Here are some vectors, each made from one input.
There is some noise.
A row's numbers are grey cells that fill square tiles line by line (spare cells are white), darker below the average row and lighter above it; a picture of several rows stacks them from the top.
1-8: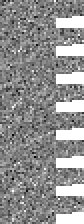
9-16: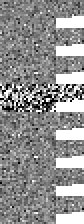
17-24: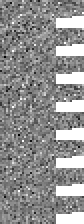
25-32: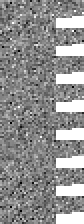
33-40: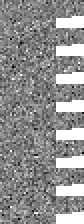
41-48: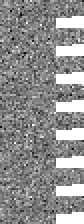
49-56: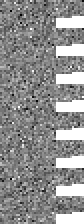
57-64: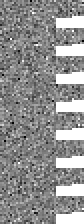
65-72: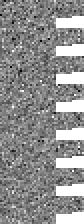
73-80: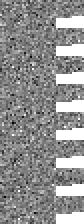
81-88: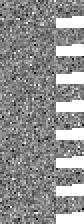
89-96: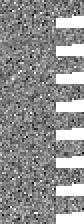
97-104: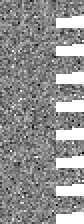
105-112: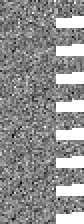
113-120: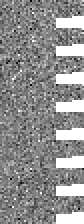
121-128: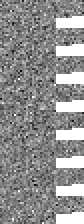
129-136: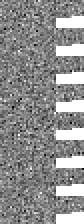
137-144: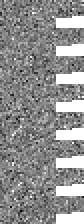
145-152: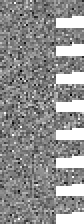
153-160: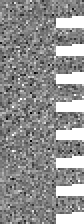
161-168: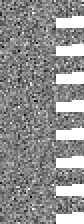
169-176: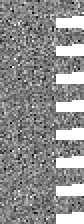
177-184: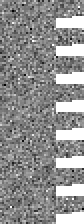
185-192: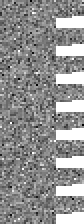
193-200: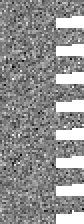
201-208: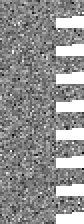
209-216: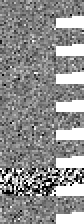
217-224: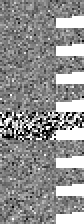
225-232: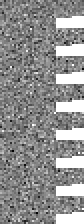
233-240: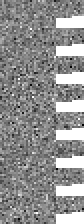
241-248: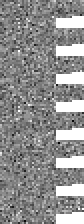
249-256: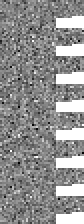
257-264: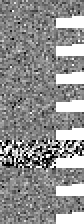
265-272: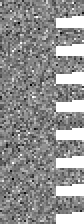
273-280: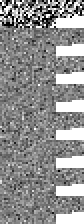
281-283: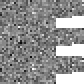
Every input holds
either a point on each of two 10-point circles and a node of a 13-node tree, or a fixed value.
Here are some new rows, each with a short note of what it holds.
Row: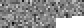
a point on each of two 10-point circles and a node of a 13-node tree
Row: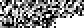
a fixed value
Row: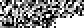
a fixed value
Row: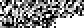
a fixed value
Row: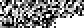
a fixed value
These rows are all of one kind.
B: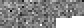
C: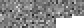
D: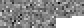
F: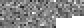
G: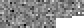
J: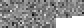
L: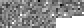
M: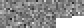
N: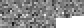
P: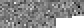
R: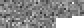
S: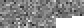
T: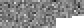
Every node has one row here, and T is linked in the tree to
D, M, P and R.
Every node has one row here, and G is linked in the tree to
L and M.
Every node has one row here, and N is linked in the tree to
D and J.
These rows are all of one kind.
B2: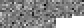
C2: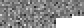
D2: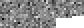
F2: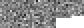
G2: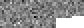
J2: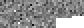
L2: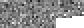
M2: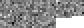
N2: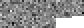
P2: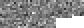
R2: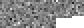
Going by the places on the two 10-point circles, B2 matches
J2, M2, N2 and R2.
